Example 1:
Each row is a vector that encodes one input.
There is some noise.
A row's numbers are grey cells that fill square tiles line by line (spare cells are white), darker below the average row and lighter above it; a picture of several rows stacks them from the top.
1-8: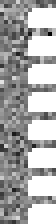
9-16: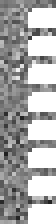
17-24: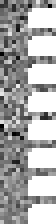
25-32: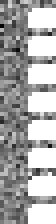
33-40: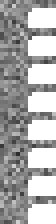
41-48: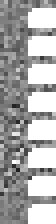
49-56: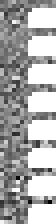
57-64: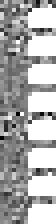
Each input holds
either one of 5 labels, or a node of an 8-node tree.
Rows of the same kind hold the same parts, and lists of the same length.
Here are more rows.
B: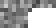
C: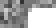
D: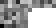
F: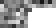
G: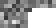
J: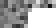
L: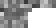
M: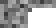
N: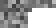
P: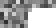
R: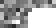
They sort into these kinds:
B, C, L, P
D, F, G, J, M, N, R

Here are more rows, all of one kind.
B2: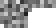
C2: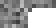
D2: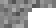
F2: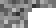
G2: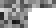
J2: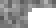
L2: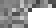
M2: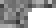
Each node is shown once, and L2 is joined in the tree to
C2.
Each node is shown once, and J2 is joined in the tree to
G2.
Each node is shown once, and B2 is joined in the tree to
M2.
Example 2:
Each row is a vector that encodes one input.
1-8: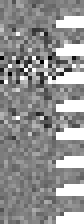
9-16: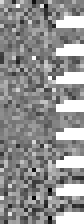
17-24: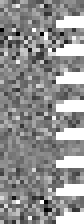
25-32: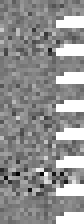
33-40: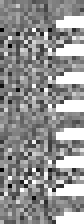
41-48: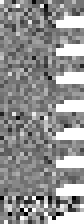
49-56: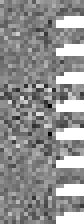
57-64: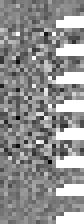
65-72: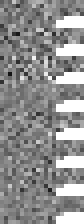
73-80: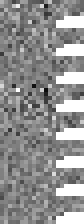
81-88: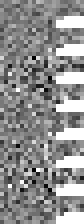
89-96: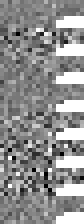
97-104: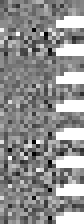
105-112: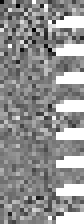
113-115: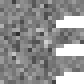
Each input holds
a list of up to two points on an 11-point line.
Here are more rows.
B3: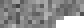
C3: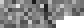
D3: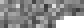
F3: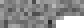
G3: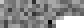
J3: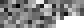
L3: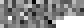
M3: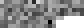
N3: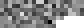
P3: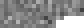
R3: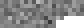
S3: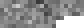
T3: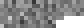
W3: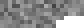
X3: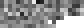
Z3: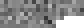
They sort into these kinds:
B3, D3, F3, G3, M3
C3, J3, L3, N3, P3, R3, S3, T3, W3, Z3
X3

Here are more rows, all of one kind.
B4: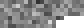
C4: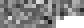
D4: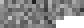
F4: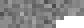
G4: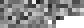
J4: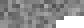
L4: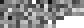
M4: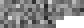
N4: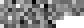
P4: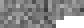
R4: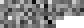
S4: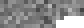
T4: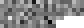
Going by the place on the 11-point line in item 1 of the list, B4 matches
M4, P4 and S4.
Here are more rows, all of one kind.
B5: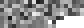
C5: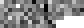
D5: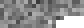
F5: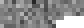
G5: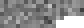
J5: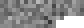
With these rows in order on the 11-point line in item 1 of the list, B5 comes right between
G5 and J5.
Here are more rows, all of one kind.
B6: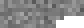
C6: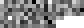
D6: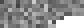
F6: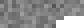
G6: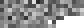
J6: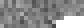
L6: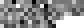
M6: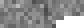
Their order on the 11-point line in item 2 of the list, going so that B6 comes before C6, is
J6, M6, B6, F6, L6, C6, D6, G6.
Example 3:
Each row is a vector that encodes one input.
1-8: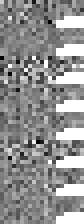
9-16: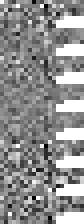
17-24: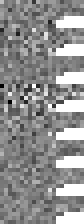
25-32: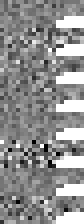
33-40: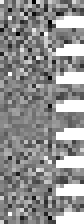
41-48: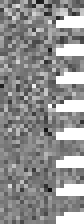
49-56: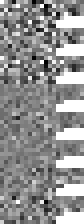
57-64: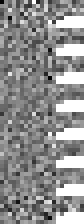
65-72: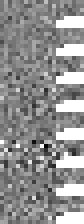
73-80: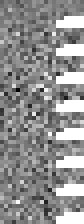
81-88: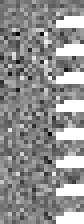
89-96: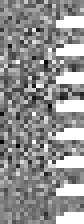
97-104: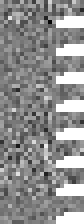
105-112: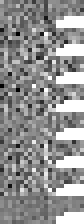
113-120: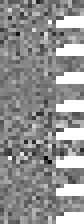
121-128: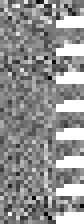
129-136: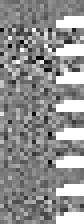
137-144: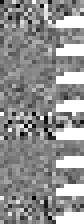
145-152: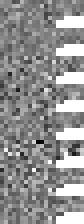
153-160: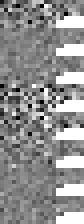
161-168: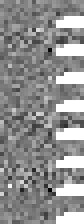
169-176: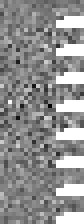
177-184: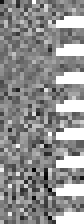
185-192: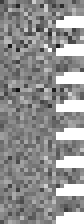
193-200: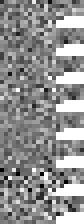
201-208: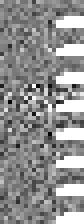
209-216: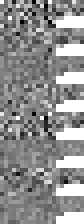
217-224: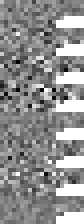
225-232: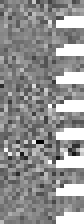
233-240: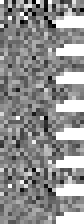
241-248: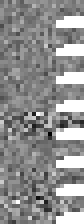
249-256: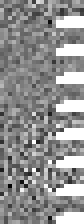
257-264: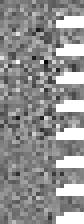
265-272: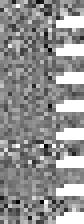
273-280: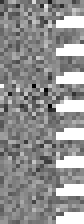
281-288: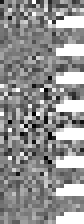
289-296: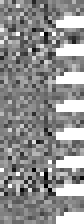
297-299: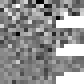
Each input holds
a list of up to two points on a 6-point line.
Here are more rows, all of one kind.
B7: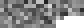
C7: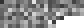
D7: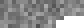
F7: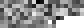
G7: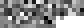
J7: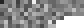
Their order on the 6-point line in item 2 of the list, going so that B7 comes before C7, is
G7, B7, D7, C7, J7, F7.
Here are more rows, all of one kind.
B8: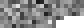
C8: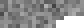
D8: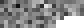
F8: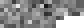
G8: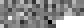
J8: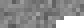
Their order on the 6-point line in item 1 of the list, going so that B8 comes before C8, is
B8, D8, J8, C8, G8, F8.
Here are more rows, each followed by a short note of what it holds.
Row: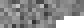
a list of two items
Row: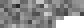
a list of one item
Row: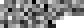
a list of one item
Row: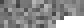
a list of two items
